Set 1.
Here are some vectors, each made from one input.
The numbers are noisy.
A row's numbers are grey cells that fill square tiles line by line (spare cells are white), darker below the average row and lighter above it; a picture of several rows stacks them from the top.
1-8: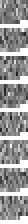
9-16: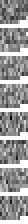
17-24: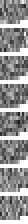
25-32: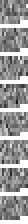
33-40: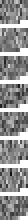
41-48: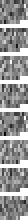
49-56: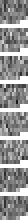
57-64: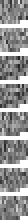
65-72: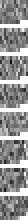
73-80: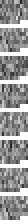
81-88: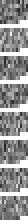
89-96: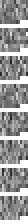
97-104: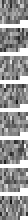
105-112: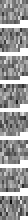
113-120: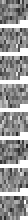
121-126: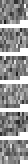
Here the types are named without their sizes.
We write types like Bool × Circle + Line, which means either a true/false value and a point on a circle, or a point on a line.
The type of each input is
Line.
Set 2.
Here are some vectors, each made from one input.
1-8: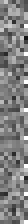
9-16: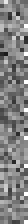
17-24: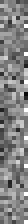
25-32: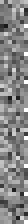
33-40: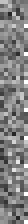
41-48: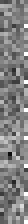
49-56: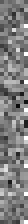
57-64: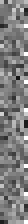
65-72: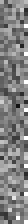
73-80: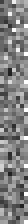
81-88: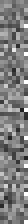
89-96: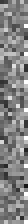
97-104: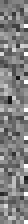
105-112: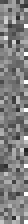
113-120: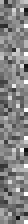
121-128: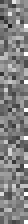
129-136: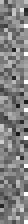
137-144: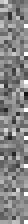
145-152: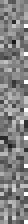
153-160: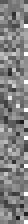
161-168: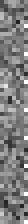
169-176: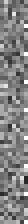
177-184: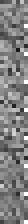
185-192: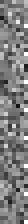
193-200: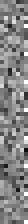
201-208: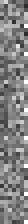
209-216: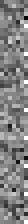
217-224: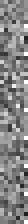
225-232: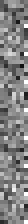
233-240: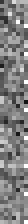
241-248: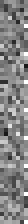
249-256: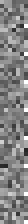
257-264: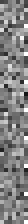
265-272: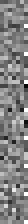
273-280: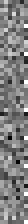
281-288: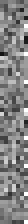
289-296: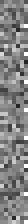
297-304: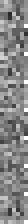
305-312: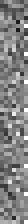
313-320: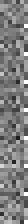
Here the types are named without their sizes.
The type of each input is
Tree.
